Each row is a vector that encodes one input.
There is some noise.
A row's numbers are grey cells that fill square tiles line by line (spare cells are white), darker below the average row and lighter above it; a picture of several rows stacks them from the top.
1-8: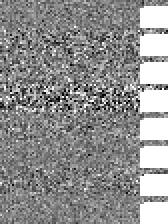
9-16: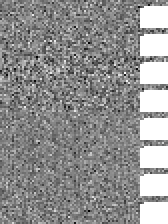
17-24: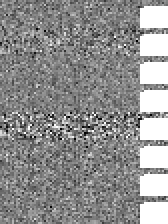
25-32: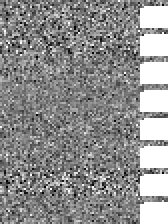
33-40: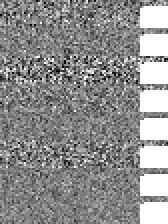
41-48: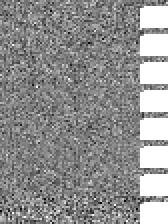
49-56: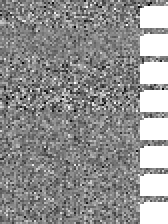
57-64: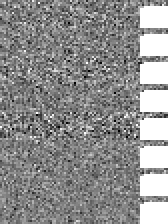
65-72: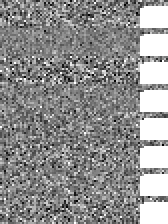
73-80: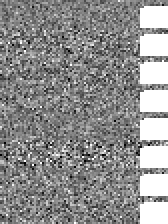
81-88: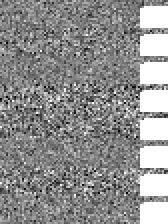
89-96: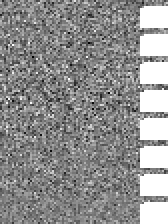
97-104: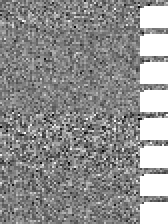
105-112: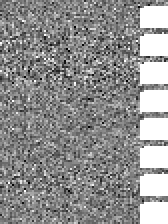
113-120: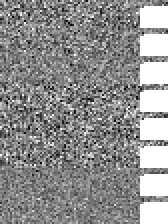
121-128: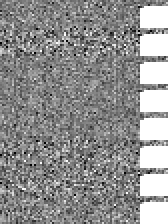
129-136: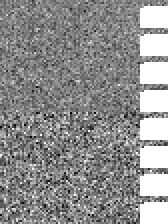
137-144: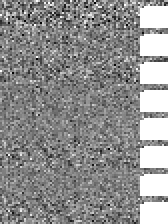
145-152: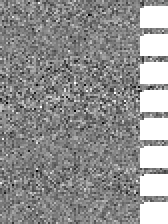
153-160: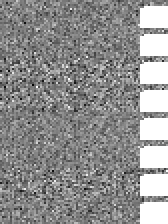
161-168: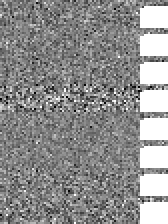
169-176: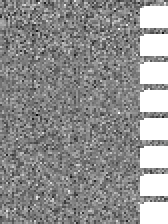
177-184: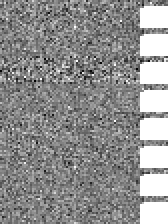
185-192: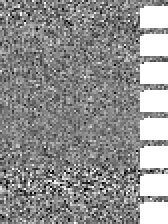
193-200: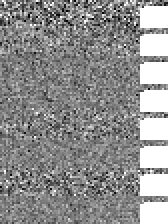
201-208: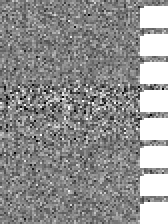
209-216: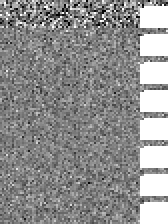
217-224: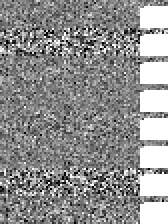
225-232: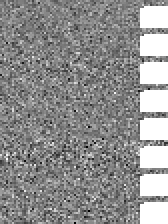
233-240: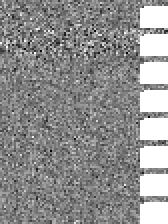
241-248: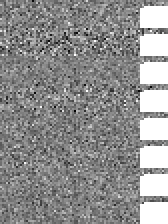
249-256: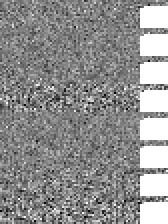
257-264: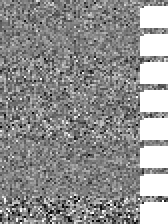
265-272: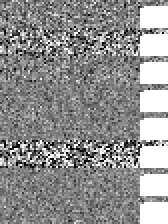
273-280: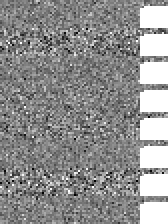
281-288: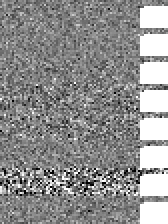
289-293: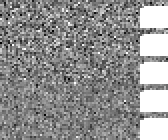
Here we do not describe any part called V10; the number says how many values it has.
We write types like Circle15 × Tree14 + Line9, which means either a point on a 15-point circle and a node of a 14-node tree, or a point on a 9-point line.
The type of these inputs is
Circle6 + Circle9 × (Tree7 + V10) + Tree8 × Tree8.
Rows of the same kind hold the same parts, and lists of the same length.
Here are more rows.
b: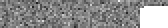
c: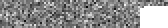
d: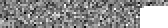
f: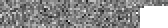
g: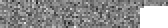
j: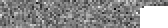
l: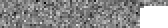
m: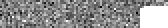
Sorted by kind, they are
b, j
c
d, f
g, l, m

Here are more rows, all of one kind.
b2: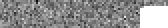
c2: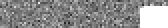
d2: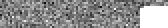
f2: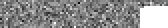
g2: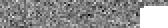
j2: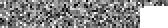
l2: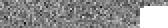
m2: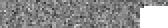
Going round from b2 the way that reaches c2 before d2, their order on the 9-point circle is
b2, c2, d2, j2, g2, l2, f2, m2.
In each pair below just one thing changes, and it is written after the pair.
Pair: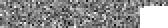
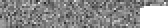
the value of V10
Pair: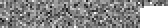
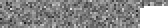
the place on the 9-point circle
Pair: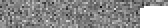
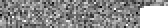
the value of V10
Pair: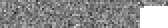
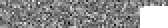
the place on the 9-point circle
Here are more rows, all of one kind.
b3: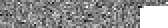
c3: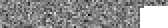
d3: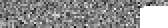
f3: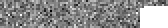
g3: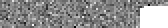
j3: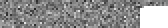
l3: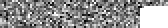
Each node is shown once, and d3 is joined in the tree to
g3 and j3.
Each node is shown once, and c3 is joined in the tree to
f3.
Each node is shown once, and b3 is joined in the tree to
j3 and l3.
